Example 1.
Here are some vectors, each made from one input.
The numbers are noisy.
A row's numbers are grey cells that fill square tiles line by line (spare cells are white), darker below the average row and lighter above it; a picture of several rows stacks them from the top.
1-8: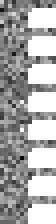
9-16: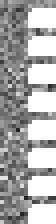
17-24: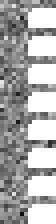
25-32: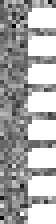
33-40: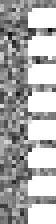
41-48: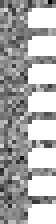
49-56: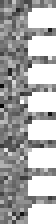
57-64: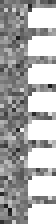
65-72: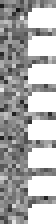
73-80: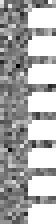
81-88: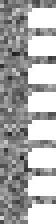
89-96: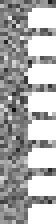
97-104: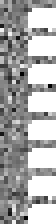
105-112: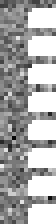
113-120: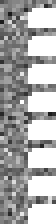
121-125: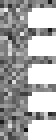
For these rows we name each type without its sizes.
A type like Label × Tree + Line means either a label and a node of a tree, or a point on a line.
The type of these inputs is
Bool × Circle × (Circle + Unit).
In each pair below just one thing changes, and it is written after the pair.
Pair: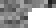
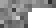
the place on one of the two circles
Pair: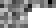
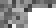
the place on one of the two circles
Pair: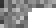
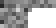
the place on one of the two circles
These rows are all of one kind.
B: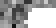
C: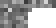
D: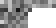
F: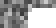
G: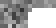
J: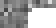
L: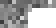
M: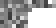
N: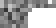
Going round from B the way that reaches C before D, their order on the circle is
B, N, C, F, J, M, L, G, D.
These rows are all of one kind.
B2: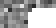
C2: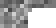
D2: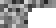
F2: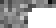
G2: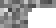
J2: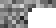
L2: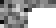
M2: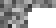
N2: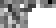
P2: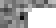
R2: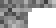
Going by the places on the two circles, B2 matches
D2, J2 and N2.
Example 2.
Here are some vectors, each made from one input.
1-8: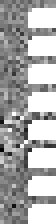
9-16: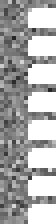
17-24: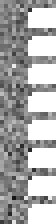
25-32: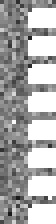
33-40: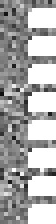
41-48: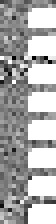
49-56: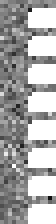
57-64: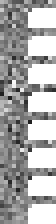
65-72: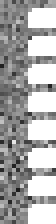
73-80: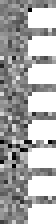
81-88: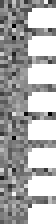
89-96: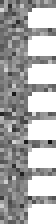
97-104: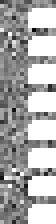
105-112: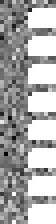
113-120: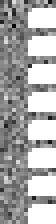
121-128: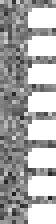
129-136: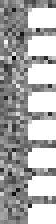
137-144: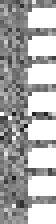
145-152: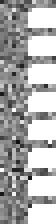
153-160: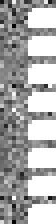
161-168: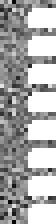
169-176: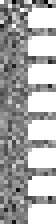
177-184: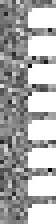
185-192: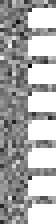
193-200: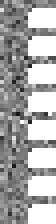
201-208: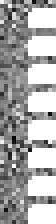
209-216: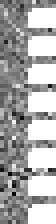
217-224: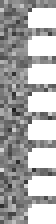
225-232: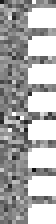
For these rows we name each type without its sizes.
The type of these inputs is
List(Circle).
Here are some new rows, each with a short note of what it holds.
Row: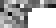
the empty list
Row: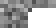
a list of one item
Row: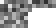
a list of two items
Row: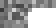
a list of two items
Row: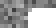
a list of three items
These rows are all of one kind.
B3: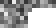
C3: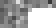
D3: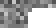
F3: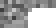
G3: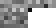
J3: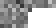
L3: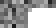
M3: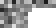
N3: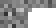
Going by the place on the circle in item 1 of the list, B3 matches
D3 and J3.
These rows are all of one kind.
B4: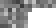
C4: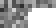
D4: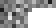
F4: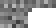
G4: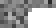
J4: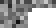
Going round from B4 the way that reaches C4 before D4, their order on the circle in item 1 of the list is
B4, C4, D4, G4, F4, J4.
